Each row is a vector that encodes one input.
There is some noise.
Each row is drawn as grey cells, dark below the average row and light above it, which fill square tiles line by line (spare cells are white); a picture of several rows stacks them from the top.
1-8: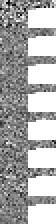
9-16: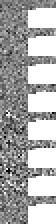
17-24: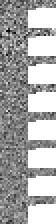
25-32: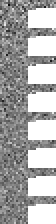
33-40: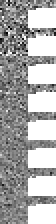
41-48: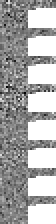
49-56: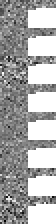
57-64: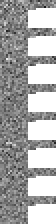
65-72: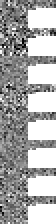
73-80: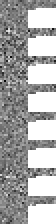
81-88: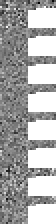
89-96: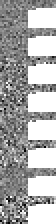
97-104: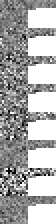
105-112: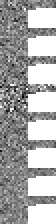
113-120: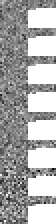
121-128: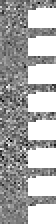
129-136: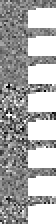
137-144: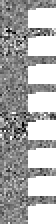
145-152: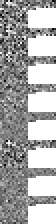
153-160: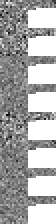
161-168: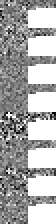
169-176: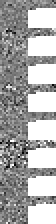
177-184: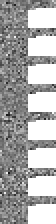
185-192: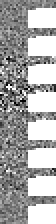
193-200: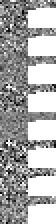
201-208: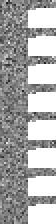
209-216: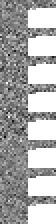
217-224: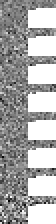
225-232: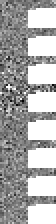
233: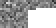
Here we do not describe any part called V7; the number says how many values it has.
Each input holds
a list of up to three items, each a true/false value and a value of V7.
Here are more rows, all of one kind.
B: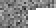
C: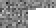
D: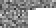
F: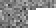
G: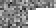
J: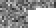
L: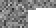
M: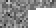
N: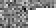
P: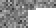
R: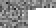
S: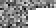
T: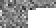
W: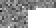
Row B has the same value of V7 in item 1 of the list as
C, R and S.
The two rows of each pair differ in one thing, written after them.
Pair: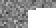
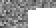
the value of V7 in item 1 of the list
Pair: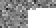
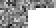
the true/false value in item 1 of the list
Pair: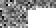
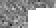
the true/false value in item 1 of the list
